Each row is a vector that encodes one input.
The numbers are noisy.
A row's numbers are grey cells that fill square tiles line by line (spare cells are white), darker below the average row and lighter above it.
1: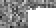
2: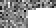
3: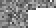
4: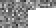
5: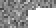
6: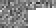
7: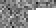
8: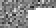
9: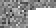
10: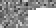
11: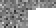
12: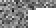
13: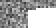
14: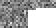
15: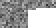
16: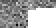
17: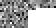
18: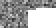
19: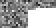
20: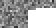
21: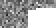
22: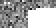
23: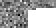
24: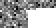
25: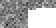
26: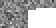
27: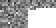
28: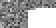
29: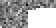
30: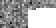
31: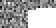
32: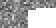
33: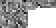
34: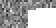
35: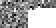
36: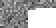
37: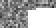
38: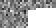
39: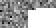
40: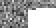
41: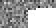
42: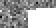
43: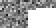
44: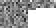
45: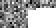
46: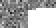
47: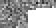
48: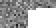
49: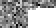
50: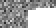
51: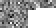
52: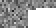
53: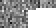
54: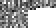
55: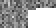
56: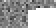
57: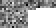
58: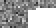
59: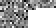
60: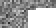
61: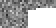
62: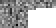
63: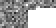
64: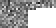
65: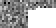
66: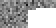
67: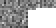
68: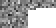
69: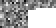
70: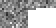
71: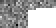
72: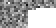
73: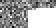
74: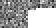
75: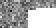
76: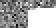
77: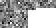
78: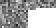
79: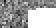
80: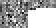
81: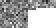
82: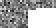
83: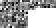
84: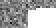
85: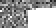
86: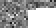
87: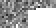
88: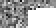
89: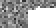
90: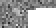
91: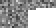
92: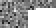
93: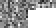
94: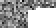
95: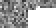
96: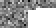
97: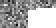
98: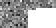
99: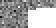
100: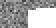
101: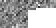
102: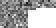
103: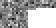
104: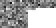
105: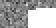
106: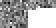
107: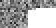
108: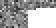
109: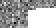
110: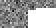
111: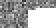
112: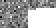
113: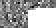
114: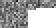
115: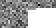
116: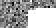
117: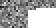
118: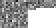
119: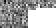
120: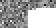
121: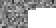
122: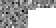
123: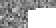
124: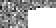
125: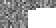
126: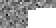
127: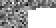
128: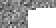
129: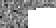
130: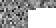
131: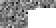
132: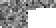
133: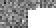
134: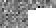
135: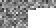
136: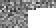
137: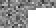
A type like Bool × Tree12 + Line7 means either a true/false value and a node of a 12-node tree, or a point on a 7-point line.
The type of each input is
Bool × Bool × Bool × Bool × Circle11 × Circle11.
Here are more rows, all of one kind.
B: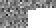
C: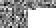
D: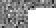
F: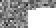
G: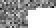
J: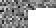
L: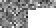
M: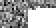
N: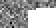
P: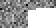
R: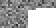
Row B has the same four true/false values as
J, M and P.
